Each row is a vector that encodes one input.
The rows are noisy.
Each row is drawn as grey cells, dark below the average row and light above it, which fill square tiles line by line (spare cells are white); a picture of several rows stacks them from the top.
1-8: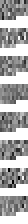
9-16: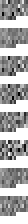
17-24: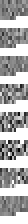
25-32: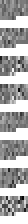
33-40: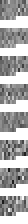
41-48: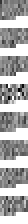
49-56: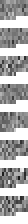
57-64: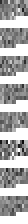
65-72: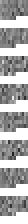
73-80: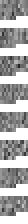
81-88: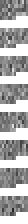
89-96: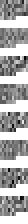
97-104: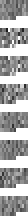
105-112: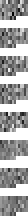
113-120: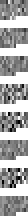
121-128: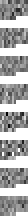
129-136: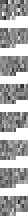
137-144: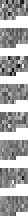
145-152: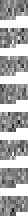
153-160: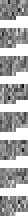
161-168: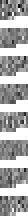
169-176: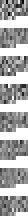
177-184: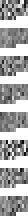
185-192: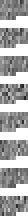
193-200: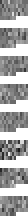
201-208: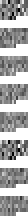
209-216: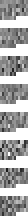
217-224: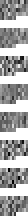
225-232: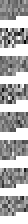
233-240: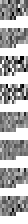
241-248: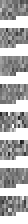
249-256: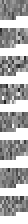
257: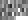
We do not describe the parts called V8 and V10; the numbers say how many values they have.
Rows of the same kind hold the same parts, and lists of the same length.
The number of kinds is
2.
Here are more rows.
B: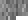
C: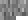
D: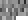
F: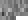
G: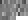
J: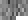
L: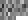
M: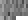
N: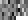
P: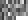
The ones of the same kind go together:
B, C, F, J, M, N
D, G, L, P

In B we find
a true/false value and a value of V8.
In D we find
one of 11 labels and a value of V10.
